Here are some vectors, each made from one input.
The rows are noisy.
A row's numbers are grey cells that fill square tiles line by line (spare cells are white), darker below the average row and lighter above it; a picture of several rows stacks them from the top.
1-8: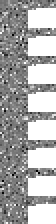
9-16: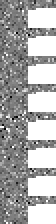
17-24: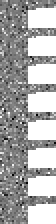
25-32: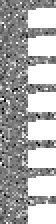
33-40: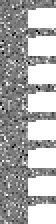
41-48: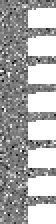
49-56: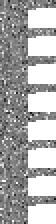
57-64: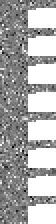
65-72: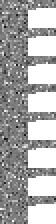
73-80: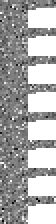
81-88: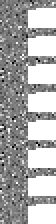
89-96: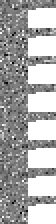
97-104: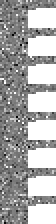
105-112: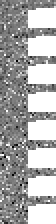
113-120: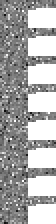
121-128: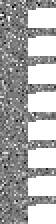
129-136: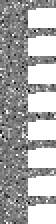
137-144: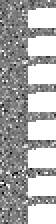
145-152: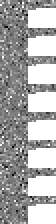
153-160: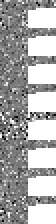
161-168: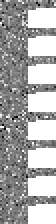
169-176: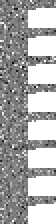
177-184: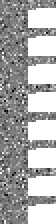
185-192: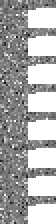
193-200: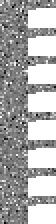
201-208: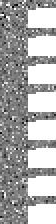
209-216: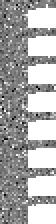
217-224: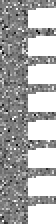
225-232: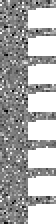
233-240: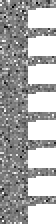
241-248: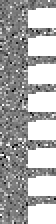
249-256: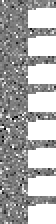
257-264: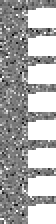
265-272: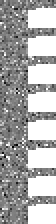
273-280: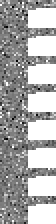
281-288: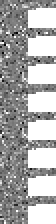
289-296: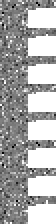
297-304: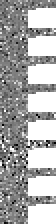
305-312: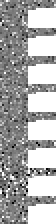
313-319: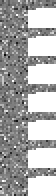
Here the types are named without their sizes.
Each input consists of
a list of points on a line.
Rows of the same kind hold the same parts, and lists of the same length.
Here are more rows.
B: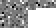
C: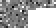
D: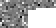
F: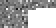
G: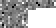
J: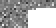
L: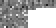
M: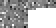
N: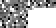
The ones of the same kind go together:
B, C, D, G
F, J, L
M
N

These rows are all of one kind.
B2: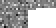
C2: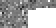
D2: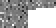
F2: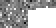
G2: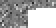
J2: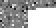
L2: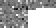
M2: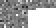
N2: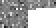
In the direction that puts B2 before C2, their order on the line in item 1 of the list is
G2, B2, N2, D2, J2, L2, M2, C2, F2.
